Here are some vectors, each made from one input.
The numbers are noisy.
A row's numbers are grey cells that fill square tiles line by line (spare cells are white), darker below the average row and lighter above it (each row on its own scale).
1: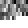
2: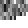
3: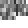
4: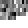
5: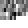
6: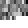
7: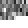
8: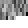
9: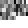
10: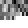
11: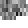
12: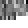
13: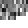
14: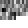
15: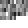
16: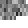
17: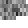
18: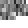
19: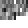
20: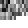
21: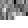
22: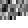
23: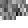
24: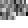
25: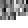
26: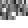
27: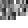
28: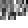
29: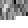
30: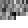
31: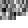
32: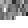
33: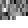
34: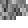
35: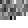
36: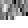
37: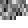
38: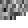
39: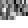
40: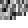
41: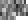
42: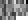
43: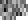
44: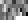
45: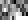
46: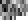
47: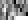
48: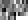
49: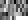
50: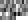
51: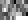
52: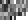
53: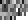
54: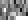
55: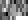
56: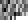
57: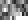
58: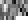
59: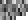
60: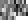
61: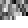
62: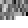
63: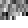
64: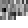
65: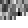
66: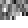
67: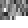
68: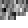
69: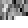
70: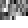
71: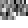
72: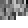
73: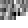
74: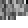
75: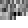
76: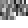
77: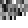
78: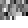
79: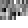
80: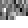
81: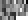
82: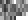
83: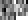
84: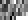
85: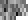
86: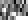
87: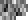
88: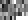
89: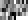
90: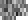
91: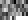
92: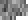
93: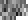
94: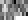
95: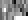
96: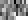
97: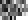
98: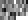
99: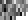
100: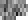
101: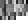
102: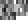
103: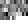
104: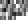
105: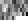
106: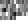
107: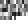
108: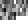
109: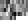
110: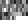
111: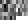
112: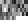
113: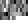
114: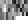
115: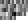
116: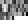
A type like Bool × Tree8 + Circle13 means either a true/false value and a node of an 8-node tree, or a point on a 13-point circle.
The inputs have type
Bool × Line12.
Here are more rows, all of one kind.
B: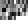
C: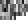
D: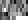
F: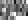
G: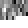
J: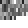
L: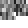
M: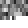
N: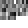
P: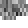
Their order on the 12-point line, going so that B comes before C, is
D, M, N, B, G, C, J, F, L, P.
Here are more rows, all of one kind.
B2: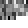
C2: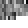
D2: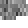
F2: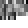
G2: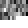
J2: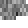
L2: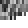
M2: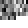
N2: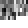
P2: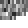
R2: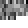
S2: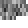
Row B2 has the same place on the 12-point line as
C2, F2, G2 and R2.
